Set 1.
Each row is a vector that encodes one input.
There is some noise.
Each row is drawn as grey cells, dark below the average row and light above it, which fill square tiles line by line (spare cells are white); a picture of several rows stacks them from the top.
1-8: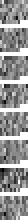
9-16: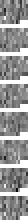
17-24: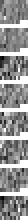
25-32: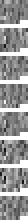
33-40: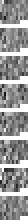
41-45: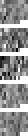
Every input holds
a list of up to two points on a 4-point line.
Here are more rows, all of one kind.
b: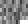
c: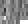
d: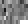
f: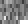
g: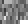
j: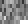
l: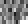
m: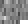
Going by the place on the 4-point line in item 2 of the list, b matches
d and g.
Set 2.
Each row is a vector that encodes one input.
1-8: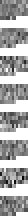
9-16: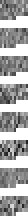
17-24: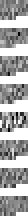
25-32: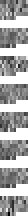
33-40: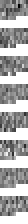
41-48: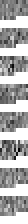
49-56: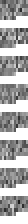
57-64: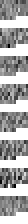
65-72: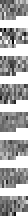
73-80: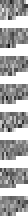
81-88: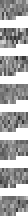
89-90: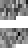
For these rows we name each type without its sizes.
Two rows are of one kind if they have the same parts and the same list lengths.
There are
2 kinds of row.
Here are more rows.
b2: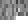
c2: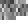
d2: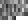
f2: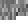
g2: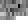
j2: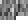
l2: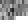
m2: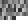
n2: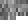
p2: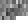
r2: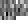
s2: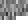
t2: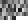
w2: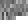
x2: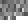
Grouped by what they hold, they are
b2, d2, m2, n2, t2, x2
c2, f2, g2, j2, l2, p2, r2, s2, w2

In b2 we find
a point on a line.
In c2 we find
a point on a circle.
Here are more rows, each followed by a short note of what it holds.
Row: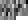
a point on a circle
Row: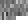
a point on a circle
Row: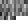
a point on a line
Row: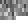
a point on a line
